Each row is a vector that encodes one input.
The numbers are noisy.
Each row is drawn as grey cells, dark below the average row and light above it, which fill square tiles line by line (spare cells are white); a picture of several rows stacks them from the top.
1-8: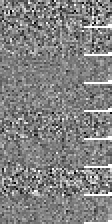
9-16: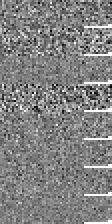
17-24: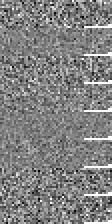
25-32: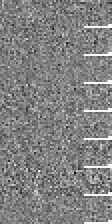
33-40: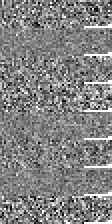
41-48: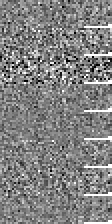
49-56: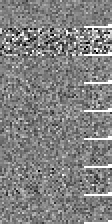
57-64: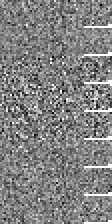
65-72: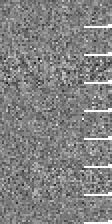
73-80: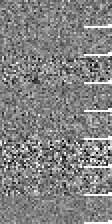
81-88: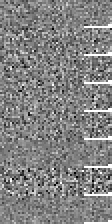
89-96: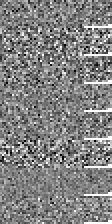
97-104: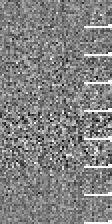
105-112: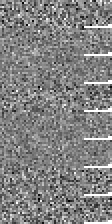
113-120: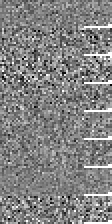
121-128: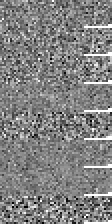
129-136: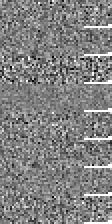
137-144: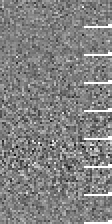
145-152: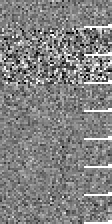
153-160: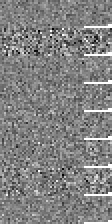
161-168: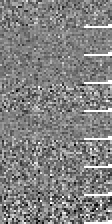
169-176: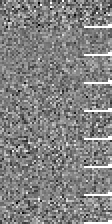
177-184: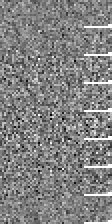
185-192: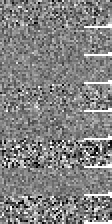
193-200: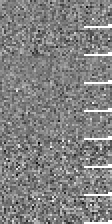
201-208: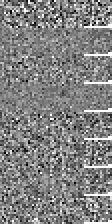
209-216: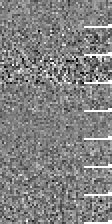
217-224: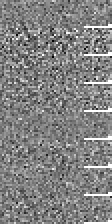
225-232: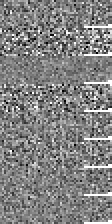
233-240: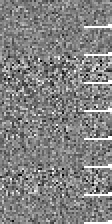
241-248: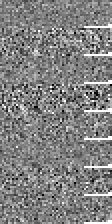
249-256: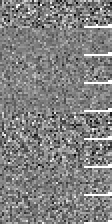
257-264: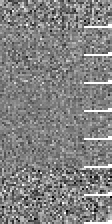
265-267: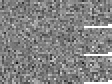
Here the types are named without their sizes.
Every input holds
a list of points on a circle.
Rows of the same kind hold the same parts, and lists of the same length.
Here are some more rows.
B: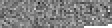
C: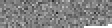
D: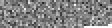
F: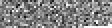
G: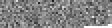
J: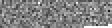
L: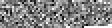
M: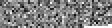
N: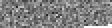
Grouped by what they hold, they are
B, D
C, F, G, J, M, N
L

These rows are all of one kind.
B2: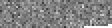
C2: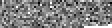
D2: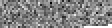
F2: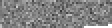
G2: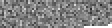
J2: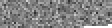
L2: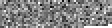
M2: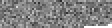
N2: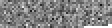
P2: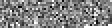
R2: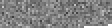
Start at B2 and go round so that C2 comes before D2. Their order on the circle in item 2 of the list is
B2, G2, L2, P2, F2, J2, R2, C2, N2, M2, D2.
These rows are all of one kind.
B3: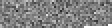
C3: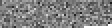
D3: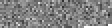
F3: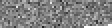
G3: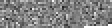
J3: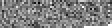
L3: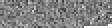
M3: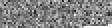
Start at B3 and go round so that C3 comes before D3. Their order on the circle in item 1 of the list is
B3, J3, M3, C3, G3, L3, D3, F3.
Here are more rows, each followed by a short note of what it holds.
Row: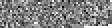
a list of two items
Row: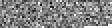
a list of one item
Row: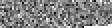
the empty list
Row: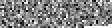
the empty list
